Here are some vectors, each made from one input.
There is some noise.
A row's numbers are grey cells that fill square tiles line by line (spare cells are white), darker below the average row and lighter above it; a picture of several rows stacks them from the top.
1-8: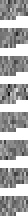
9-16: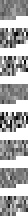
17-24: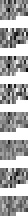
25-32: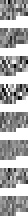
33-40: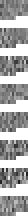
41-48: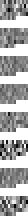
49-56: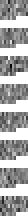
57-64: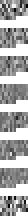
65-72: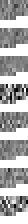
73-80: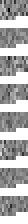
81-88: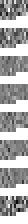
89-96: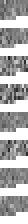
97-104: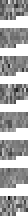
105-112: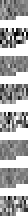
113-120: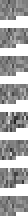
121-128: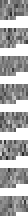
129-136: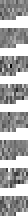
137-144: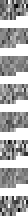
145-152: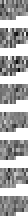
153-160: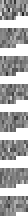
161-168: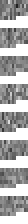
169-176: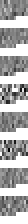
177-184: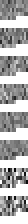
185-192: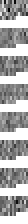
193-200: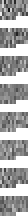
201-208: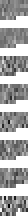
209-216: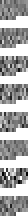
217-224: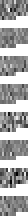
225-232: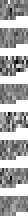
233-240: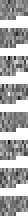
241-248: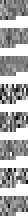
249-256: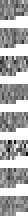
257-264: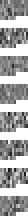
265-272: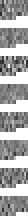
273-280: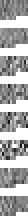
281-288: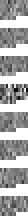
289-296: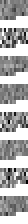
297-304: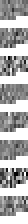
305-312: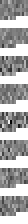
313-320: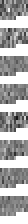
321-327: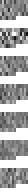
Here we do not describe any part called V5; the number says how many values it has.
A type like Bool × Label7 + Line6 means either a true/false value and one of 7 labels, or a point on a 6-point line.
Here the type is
List2(Label12 × V5).
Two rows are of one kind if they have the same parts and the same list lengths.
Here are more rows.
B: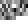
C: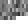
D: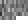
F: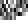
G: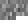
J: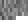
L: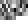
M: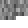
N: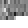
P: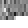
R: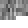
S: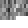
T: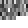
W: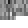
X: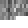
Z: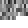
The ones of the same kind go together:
B, F, L
C, M, N, P
D, G, J, R, S, T, W, X, Z

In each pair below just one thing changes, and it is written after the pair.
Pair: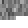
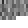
the value of V5 in item 1 of the list
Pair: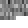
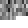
the label in item 1 of the list
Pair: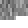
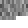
the value of V5 in item 1 of the list
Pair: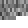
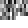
the value of V5 in item 1 of the list
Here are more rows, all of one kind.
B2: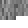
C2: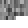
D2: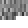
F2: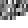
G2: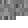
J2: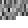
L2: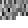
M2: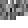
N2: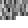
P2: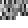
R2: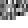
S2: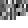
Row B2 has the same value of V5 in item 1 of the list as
D2, L2 and M2.
